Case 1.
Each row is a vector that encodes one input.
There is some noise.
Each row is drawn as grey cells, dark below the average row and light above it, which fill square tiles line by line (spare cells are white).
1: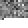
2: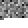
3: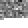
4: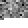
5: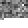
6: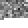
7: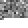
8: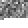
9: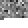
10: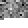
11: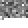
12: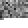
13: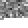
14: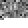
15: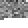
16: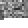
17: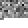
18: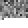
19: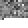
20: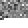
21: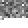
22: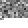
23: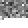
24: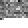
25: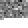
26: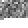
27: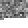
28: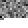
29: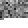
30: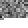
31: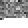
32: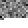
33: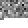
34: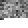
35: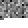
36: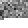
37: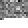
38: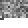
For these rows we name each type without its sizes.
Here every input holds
a point on a line and three true/false values.
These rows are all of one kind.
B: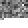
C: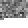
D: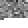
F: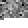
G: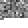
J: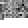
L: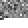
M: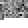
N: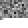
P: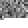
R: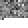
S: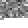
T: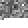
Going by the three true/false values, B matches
C and P.
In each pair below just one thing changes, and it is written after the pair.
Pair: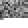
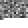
the place on the line
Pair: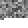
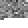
the place on the line
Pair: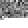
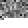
one of the three true/false values
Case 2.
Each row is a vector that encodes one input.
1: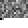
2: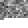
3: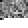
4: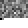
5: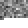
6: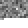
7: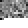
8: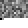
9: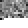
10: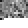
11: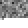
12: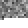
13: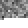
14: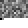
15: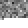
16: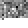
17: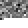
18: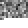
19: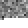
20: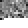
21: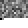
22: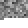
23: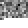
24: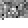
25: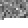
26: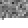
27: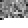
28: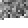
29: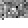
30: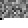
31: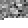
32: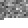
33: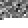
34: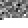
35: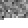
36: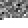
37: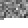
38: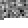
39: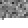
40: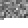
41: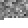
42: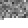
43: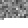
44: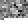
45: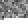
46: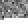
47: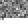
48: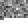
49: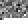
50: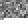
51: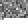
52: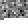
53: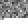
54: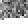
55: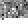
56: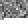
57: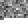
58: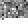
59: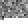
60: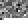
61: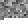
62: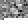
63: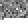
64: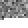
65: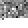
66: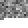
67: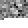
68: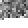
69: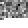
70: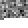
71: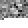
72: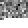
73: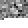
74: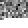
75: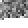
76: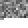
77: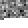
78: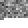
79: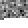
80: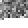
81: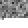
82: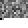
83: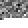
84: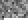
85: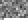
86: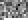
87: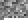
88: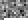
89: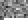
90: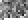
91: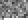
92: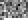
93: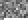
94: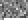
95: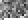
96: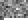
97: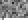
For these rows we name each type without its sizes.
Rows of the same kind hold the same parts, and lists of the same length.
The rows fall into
2 kinds.
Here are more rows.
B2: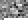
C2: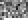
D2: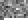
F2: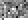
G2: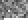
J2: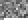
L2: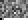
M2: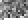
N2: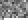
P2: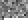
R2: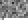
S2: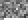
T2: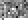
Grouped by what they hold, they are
B2, C2, F2, L2, M2, T2
D2, G2, J2, N2, P2, R2, S2

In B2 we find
three true/false values.
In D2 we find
a point on a line.
